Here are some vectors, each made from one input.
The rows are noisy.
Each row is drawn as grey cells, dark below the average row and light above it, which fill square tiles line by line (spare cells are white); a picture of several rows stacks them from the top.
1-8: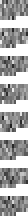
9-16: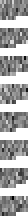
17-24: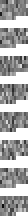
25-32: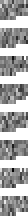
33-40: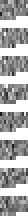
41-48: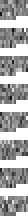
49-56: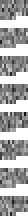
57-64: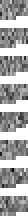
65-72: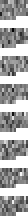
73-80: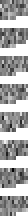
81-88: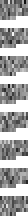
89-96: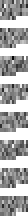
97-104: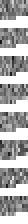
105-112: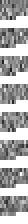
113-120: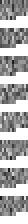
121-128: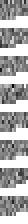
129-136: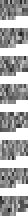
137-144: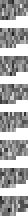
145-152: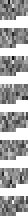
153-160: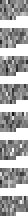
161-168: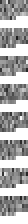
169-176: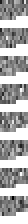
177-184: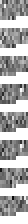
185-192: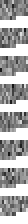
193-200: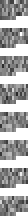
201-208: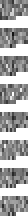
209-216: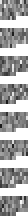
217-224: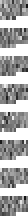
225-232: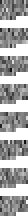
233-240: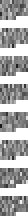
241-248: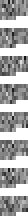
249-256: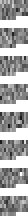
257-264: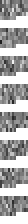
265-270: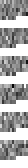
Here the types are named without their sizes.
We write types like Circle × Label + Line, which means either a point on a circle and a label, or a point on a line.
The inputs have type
Label × (Label + Line).
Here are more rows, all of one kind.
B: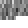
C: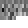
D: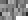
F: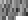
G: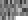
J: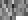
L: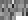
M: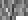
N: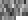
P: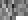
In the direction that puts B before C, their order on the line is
J, P, B, G, F, D, L, N, M, C.
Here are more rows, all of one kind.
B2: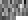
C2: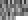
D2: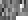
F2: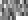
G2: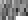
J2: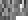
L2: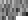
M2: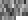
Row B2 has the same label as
D2 and J2.
